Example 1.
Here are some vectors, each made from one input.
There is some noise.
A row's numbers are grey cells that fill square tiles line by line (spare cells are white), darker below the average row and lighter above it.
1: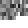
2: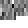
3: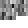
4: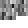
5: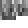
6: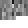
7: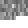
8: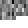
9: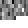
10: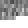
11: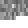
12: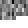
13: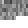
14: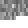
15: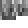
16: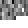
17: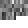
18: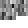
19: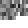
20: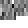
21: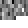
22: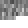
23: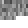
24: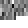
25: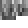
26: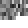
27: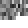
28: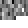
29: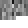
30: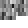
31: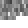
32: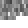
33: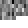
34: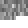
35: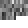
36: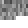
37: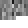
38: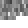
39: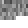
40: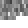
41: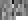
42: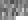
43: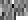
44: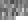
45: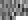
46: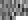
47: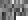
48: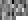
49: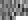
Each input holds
either a point on a 6-point line, or a point on a 7-point line.
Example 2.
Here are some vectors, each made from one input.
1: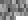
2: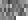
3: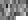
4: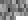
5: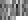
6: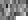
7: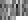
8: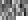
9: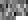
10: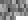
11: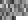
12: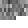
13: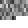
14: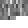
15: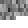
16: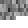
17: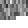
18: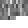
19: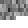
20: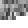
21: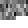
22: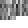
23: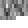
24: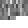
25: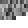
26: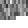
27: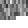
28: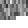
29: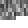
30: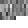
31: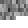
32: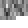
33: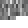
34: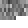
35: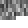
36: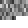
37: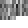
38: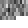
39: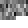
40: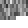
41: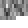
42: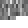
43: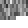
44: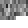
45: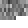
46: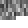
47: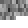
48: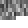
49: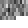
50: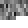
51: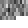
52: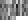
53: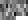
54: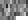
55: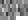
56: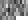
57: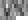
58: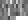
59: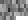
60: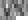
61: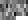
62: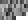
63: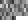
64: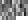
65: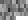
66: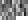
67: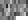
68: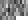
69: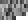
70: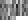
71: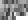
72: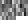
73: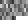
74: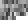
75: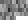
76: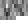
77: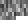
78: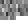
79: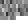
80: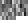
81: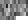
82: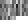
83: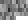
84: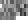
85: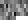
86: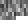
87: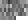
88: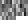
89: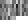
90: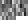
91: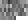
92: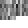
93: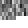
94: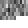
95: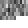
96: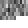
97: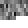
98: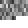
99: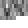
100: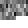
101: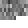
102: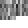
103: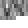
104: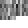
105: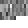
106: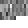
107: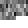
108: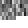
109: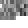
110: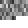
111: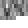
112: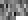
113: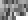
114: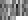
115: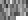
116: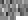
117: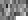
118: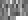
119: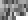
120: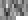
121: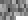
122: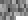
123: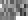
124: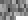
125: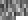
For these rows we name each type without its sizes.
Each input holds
either a label, or a point on a line.
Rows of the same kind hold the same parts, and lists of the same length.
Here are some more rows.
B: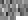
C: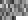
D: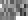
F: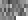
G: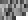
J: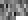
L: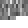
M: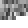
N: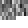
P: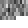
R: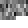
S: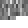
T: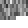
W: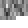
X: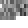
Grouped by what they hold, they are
B, C, D, F, G, M, P, W, X
J, L, N, R, S, T

